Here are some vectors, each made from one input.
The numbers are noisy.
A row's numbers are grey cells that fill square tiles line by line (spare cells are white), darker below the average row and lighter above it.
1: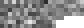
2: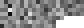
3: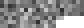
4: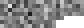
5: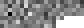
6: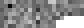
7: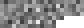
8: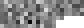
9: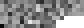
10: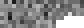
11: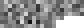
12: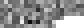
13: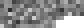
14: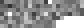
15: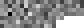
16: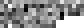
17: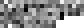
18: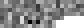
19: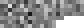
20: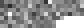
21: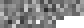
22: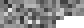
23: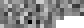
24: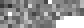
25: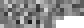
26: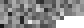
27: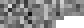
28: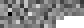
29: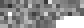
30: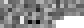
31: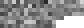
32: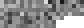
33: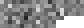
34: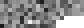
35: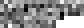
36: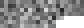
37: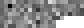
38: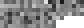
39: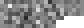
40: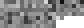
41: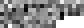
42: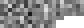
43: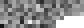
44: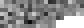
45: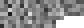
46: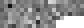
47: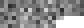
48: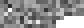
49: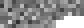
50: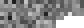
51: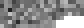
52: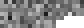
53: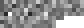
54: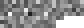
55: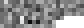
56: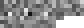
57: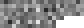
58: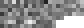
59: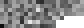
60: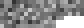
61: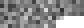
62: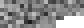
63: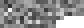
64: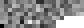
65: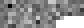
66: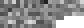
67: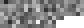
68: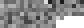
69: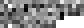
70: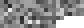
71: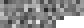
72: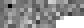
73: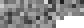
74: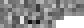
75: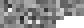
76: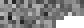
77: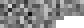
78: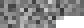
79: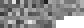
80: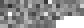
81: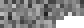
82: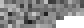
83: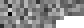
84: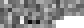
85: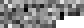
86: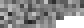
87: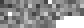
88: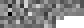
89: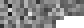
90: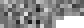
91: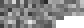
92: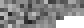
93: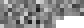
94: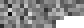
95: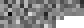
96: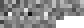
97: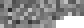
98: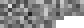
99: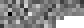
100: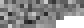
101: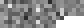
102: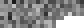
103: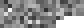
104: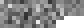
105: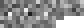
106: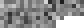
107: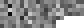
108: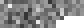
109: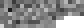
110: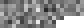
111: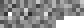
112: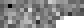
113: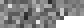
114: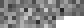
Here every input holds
either a point on a 9-point circle and a true/false value, or a fixed value.
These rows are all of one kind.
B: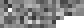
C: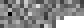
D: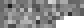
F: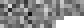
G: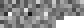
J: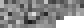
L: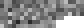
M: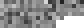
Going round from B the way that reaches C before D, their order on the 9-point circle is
B, G, F, M, J, L, C, D.
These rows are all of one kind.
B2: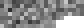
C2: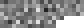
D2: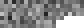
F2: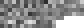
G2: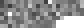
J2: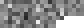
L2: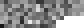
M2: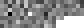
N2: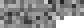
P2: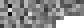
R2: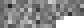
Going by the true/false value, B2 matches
F2, G2 and R2.
